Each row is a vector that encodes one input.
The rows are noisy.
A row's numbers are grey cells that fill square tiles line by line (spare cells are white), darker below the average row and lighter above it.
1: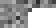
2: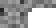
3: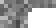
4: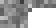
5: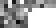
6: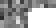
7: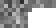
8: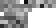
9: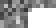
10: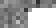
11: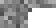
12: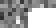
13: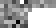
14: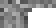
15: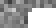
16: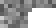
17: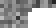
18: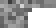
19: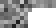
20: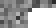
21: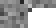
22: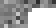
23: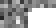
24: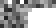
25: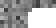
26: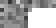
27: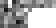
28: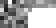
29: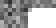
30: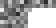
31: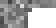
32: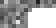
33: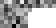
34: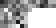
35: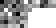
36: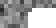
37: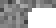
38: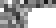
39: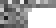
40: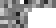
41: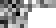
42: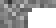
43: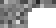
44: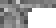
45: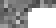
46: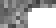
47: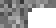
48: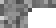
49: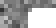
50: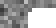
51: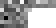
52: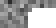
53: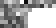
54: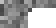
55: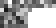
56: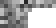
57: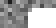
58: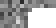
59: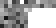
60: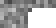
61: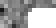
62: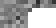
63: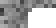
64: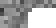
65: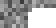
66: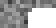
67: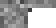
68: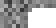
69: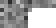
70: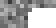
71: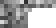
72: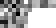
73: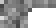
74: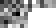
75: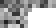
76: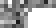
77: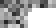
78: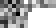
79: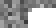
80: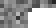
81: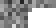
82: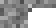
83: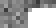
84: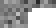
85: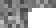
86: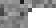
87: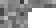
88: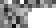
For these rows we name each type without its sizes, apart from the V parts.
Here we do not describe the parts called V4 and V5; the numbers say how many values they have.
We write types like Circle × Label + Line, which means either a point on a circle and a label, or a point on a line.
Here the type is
(Bool × Bool × Bool × Bool + V5) × V4 + Line × Line.
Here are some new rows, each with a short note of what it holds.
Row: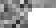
a value of V4 and a value of V5
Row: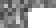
four true/false values and a value of V4
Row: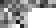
a point on each of two lines
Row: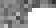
four true/false values and a value of V4
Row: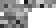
a value of V4 and a value of V5
